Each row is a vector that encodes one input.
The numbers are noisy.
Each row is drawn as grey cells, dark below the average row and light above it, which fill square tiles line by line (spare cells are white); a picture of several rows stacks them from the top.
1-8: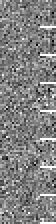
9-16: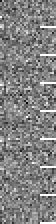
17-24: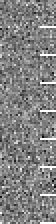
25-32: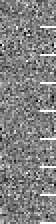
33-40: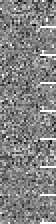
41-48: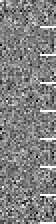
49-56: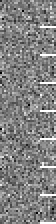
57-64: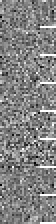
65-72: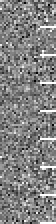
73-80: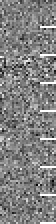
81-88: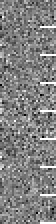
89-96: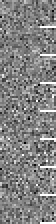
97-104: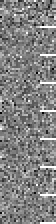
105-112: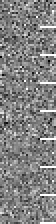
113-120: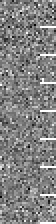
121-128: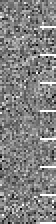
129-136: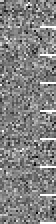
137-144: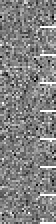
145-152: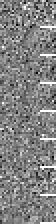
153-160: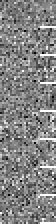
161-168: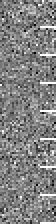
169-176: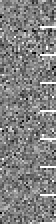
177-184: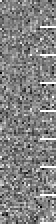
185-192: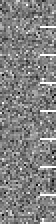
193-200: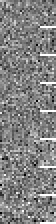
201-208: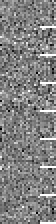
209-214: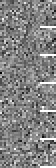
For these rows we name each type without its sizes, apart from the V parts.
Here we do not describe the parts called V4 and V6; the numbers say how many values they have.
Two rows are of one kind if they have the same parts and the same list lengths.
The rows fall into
3 kinds.
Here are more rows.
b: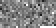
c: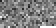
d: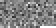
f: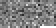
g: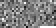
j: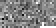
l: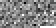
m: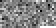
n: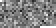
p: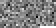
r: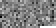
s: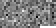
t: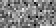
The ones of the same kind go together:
b, g, p, r, s
c, d, f, j, n
l, m, t

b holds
a point on a line, a node of a tree and a true/false value.
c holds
a point on a line, a true/false value and a value of V6.
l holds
a point on a line and a value of V4.
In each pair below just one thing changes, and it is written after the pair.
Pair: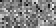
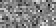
the value of V4
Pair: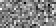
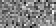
the place on the line
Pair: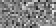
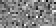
the value of V4
